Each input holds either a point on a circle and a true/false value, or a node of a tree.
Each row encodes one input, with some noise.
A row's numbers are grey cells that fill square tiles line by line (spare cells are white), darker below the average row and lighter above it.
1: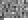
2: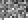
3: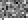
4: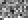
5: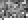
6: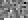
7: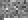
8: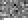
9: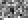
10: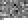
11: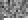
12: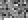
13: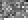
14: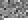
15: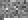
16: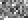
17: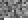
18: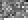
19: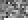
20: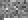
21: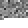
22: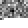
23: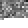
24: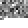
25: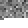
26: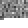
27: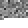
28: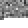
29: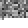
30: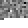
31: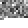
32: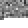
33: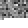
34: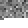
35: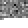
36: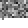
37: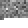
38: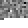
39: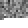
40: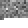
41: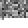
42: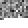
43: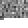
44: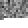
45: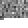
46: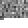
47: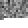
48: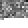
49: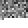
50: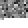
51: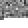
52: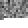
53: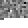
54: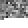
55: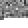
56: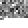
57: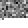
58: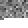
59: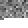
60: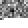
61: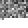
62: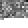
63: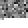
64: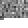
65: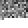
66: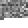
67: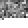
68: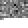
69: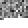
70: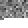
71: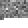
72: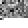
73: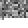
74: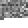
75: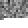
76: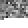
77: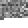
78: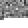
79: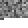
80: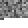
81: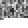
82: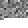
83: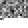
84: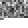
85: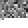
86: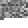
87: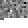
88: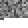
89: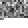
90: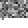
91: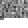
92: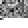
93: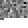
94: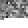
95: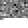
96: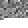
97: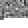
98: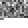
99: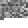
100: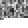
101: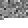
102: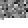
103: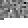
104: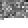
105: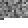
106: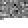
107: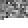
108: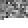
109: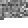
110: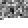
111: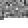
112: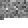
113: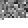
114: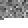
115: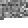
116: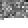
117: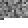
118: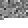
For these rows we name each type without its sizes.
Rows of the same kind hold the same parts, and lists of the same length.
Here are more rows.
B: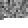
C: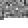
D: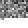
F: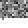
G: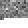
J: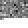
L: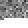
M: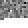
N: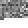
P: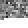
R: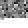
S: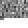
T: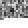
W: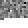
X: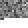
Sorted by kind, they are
B, C, G, J, L, M, N, P, S, W, X
D, F, R, T

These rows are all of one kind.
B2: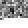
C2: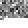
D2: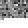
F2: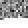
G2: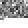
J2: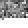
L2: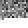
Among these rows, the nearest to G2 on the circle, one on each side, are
C2 and J2.
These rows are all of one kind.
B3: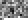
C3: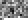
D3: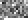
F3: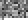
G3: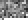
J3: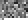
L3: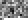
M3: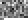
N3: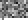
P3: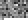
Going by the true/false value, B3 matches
C3, D3, L3 and M3.
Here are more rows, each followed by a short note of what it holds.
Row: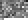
a node of a tree
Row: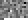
a node of a tree
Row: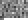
a node of a tree
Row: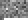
a node of a tree
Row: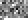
a point on a circle and a true/false value
